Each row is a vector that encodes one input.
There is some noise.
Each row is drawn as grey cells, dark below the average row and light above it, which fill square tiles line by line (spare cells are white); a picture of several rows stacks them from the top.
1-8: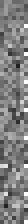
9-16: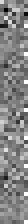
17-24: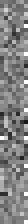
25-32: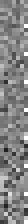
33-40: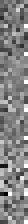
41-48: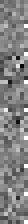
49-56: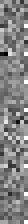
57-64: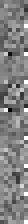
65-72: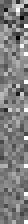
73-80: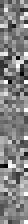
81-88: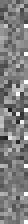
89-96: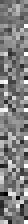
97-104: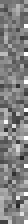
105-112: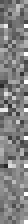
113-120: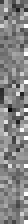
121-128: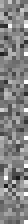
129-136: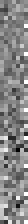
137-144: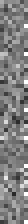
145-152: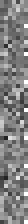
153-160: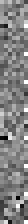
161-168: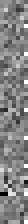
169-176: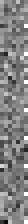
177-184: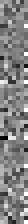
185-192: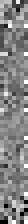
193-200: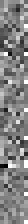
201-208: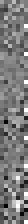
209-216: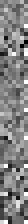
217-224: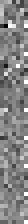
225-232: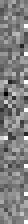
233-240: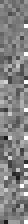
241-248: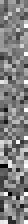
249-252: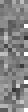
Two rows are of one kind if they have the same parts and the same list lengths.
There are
2 kinds of row.
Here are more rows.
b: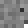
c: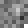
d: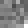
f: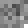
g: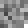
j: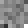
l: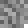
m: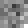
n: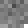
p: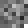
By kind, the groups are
b, c, j, l, p
d, f, g, m, n

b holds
a point on a 7-point line, a point on an 11-point line and three true/false values.
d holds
a point on a 7-point line and a point on an 11-point line.
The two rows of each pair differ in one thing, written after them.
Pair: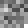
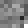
one of the three true/false values
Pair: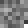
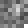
the place on the 7-point line
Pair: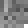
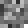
the place on the 11-point line
